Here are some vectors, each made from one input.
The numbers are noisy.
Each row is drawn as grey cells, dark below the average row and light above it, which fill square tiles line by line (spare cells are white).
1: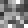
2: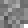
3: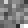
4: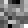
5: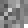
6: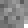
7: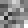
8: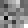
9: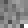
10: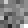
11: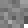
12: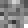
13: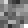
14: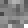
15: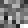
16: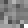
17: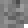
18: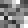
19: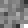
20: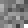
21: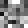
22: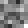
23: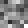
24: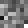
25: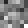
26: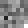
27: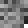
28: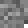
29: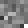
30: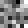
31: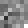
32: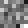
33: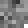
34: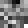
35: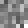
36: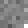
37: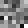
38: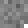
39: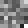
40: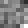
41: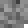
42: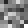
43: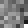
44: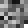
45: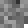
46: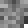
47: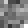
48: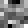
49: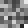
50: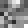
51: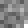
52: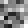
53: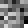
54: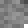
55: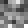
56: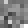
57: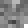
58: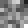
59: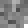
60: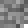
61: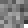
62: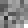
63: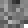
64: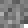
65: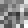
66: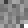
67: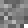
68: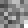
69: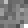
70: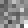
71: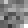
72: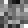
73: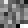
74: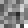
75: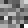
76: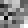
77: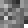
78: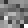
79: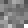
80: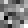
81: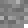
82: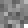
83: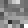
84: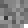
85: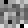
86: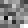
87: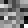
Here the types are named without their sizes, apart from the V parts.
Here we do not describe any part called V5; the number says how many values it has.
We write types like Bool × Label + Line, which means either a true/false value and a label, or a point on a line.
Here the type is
Line × (Line + V5).
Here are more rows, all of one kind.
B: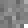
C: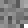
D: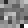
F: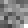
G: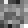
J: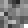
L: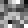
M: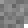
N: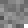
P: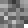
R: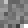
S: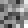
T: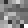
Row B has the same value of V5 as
C, D, G and S.
